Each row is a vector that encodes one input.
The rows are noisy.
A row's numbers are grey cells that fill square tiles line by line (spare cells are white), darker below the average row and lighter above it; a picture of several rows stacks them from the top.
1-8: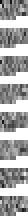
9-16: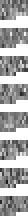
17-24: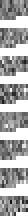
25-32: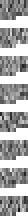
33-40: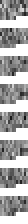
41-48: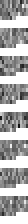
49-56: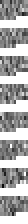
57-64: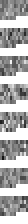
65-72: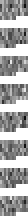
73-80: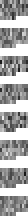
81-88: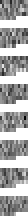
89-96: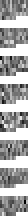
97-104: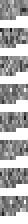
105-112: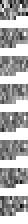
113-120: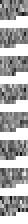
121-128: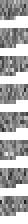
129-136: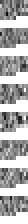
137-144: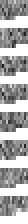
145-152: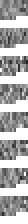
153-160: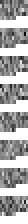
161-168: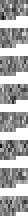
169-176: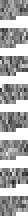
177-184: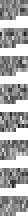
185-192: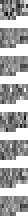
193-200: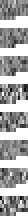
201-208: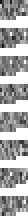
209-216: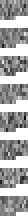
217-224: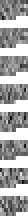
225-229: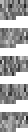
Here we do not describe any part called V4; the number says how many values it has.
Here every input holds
either a point on a 10-point circle, or a node of a 12-node tree, or a value of V4.
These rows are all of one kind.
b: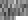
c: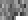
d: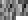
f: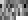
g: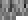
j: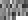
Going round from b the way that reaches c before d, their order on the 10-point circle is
b, f, g, c, d, j.
